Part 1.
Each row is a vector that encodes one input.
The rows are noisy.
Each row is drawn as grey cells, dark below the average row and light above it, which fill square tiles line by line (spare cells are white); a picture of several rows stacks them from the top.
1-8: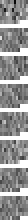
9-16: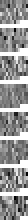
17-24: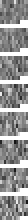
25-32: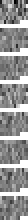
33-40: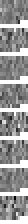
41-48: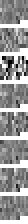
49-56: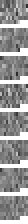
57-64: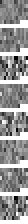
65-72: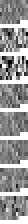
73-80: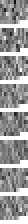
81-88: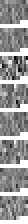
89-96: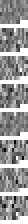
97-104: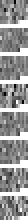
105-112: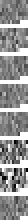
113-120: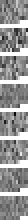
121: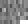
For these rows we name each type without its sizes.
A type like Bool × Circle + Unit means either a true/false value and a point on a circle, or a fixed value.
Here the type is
Bool × Bool × Bool + Line × Line.
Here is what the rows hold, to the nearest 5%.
About 30% of them hold a point on each of two lines. The rest hold three true/false values.
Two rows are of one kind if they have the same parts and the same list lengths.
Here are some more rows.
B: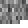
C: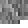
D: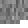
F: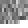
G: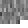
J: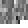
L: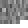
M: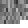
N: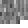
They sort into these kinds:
B, C, D, G, J, L, M, N
F

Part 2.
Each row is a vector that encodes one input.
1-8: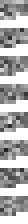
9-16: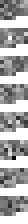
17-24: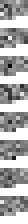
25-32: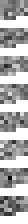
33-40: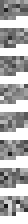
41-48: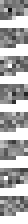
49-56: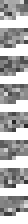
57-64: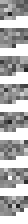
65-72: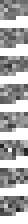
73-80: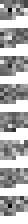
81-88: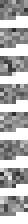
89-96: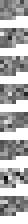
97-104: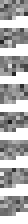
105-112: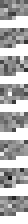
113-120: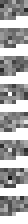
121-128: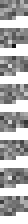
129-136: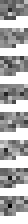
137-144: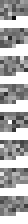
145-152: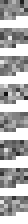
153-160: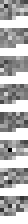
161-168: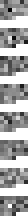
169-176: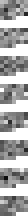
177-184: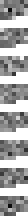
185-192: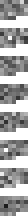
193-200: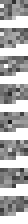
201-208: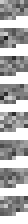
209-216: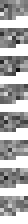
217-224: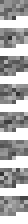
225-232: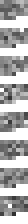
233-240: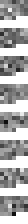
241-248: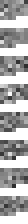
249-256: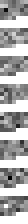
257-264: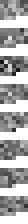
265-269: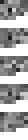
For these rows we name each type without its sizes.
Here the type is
Bool × Bool × Bool × Label.
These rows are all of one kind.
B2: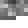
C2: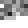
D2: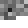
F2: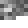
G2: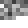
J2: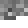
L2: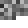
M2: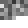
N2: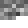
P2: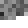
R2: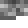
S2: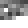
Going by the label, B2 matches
C2, G2, M2 and R2.
